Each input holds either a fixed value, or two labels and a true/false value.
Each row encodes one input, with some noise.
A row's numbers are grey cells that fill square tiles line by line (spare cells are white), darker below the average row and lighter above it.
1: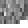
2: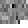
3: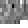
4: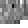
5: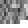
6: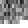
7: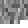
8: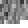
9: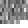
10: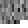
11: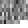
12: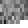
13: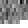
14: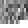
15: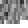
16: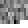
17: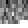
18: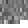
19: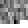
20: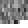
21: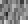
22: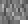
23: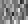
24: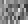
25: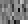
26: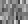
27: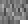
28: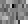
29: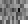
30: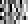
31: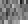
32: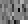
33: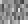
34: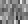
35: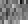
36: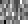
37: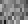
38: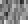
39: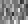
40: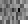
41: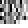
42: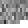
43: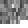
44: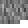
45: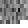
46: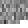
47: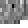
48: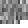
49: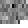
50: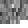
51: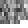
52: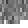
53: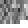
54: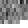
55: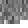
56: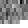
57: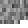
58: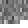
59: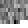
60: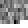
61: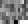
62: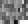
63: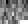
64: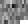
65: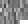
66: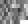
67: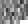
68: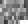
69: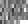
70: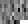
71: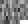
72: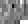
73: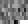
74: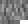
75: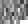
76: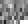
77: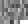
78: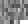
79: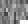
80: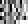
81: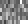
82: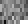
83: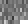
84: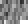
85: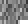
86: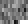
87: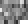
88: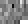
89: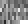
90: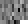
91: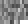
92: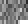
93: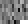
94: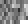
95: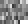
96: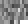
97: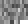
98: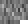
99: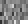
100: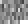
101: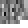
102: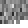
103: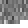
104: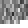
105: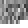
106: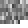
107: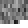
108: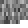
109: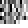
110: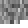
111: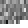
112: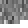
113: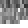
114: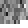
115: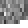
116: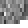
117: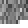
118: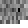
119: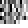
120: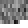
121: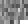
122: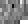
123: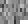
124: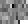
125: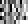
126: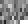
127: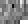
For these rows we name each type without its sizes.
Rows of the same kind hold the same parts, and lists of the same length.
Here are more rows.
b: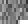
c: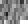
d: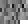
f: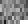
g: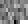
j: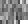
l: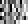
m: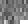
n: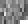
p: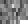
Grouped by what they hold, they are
b, c, d, f, g, j, m, n, p
l

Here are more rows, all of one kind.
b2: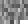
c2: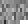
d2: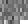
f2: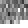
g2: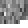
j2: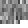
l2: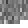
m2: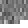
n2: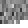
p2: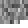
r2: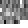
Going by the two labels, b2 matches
d2, l2, m2 and p2.
